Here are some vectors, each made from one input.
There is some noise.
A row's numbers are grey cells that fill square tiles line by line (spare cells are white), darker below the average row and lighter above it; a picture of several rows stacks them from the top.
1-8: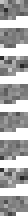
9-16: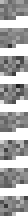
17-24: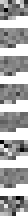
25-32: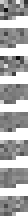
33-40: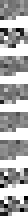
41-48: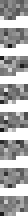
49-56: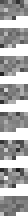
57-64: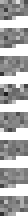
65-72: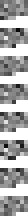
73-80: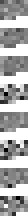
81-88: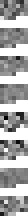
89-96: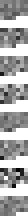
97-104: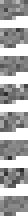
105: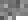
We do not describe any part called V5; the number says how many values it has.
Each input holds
a list of up to two items, each a true/false value and a value of V5.
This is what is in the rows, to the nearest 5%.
All of them are lists of up to two items, each a true/false value and a value of V5: about 5% are empty, 40% hold one and 55% two.
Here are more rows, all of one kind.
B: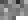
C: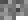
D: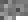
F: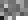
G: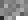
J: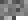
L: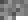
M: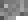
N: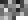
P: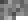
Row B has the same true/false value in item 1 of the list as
G and M.
